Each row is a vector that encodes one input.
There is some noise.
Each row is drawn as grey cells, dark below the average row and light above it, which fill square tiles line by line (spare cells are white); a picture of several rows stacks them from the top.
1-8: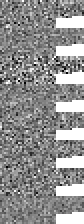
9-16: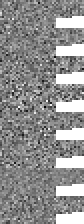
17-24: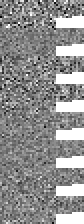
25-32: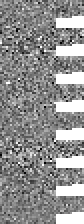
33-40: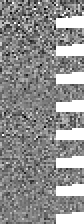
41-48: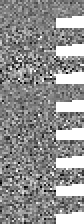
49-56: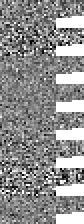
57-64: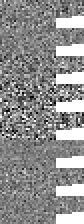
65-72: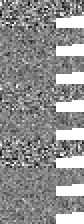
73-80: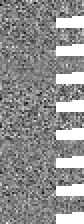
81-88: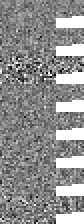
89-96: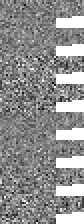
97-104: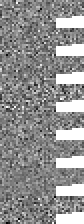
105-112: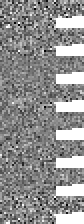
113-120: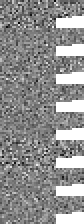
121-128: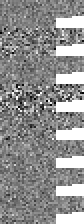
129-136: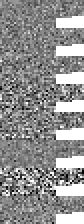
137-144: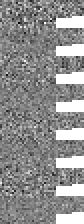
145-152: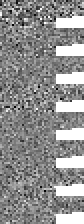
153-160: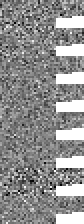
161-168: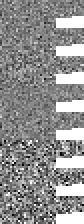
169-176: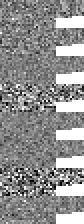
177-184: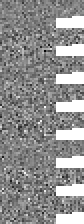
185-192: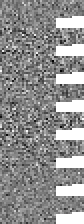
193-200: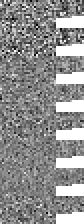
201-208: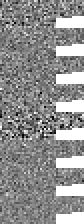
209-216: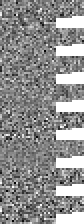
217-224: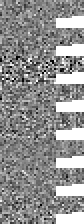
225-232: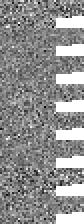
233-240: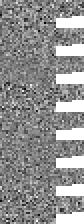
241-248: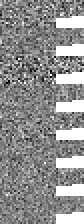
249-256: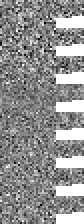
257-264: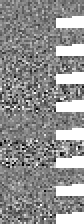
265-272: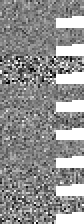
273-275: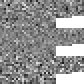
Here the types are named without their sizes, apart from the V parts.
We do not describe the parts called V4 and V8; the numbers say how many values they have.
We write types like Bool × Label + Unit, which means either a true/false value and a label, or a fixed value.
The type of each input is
Circle × (Line + V4 × V8).
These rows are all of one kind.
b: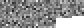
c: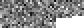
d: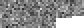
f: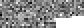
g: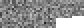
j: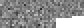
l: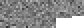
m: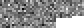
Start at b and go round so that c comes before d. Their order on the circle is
b, l, j, c, d, m, g, f.
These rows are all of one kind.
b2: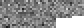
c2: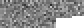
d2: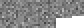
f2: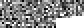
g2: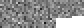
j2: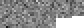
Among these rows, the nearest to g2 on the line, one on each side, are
b2 and c2.
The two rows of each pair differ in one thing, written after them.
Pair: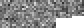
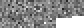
the value of V4
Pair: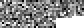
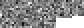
the value of V4
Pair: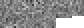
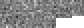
the value of V4
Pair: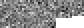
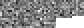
the value of V4
